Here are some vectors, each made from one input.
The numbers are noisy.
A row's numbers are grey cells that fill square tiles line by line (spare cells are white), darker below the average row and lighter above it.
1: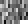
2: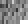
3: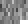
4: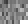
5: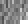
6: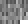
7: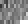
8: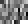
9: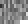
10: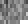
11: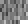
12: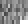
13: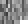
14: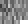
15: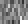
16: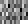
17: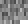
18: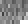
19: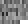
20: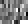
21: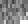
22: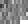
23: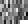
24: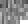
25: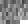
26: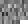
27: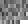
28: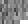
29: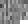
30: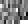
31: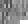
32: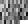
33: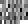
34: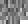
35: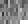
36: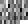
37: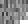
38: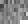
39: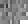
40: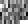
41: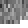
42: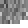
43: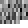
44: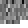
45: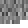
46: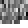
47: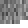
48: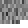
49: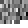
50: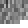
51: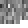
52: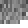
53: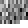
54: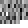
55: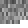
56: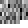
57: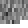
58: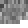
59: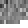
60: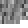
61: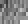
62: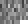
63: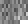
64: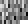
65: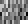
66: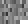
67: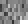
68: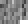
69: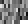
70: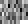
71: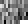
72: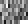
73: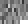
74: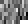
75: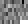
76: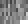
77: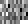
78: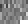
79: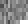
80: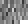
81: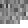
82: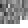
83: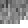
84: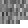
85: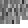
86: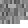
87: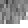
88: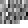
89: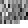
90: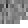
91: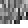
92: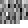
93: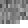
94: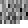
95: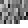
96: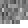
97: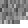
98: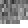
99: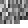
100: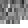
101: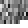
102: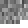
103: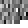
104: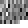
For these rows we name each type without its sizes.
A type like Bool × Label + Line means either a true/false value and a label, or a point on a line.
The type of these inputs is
Bool × (Circle + Unit) + Line.
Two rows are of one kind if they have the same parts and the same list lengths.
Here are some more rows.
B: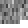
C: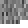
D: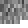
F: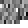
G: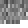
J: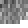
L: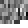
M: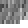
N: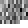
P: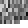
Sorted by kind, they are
B, M
C, D, G, J
F, L, N, P

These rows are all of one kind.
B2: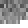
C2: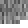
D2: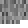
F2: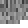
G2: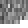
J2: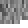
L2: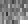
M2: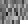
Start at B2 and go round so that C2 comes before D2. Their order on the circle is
B2, G2, J2, C2, M2, D2, L2, F2.
